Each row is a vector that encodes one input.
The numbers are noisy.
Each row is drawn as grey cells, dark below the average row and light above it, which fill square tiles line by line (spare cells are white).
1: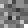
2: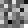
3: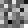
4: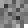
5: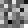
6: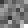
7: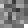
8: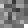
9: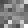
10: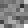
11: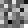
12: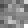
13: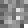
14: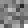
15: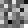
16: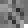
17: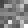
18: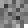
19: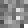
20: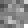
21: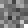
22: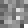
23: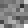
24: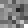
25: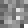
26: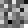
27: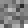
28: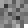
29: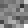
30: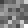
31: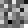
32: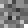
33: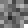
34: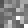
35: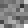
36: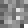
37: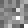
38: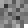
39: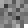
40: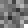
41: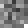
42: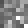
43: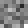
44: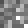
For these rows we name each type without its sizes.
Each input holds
a list of points on a line.
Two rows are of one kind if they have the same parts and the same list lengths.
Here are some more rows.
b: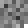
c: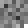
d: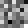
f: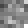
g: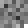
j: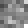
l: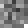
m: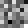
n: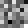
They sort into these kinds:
b, c, f, g, j
d, m, n
l

